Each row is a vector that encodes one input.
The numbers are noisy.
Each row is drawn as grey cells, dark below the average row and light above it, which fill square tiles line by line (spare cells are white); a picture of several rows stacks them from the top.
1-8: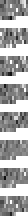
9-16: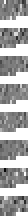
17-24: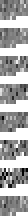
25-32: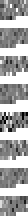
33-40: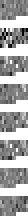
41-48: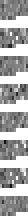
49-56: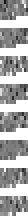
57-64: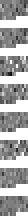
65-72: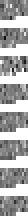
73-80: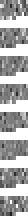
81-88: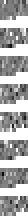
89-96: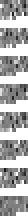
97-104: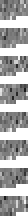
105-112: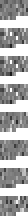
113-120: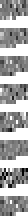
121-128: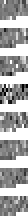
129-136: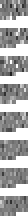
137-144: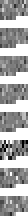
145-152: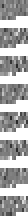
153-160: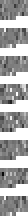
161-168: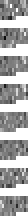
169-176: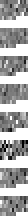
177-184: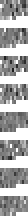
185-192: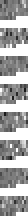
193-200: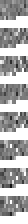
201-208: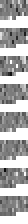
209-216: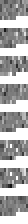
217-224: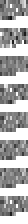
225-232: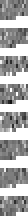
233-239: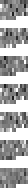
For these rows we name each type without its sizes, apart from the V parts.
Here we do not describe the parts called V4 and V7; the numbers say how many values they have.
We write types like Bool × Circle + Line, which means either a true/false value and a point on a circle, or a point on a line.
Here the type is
(Bool × Circle + V7) × V4 + Unit.
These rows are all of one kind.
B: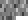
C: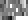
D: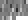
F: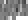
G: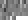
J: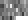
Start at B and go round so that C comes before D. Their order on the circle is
B, G, C, D, J, F.
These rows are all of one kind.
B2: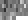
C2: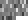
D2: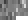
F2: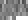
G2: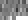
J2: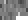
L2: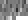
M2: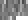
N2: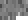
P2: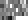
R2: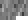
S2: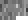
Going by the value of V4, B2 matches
F2, G2, L2 and M2.
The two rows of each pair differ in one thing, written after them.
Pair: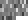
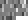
the place on the circle
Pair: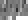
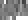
the place on the circle
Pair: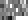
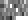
the true/false value
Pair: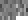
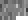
the place on the circle
